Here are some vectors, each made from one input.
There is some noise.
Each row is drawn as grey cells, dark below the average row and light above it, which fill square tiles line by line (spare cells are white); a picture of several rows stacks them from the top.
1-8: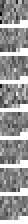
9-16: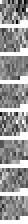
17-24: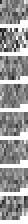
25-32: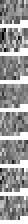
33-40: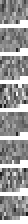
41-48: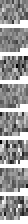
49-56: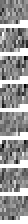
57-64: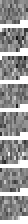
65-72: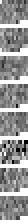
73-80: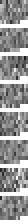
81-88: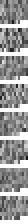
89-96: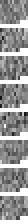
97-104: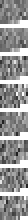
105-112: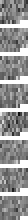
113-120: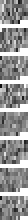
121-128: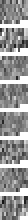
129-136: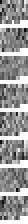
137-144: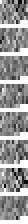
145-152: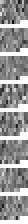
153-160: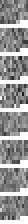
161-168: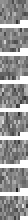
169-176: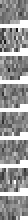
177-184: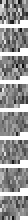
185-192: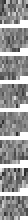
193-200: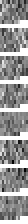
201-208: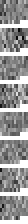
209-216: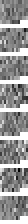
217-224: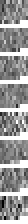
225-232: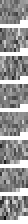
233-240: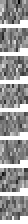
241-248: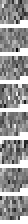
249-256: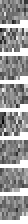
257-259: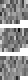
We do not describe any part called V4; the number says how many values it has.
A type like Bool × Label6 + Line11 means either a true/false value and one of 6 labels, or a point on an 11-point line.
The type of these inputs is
Bool × Bool × Bool × Bool + Line10 × (Line11 + V4).
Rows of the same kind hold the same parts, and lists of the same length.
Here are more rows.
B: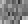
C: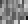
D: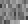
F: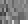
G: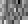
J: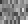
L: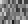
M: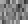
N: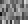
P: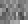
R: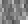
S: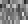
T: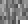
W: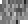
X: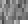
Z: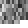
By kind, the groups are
B, G, J, L, R, T
C, D, M, P, S, X, Z
F, N, W

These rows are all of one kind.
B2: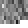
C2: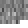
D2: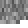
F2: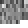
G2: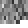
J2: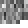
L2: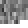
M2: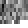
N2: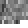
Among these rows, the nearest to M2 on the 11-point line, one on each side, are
L2 and N2.
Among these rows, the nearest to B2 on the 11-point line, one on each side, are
F2 and G2.
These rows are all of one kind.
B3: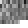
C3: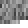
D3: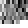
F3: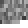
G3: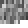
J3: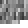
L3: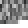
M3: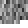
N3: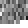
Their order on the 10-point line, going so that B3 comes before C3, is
F3, G3, L3, D3, B3, J3, C3, M3, N3.
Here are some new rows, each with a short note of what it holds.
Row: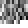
a point on a 10-point line and a value of V4
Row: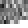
a point on a 10-point line and a value of V4
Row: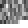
a point on a 10-point line and a value of V4
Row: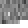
a point on a 10-point line and a value of V4
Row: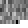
a point on a 10-point line and a point on an 11-point line
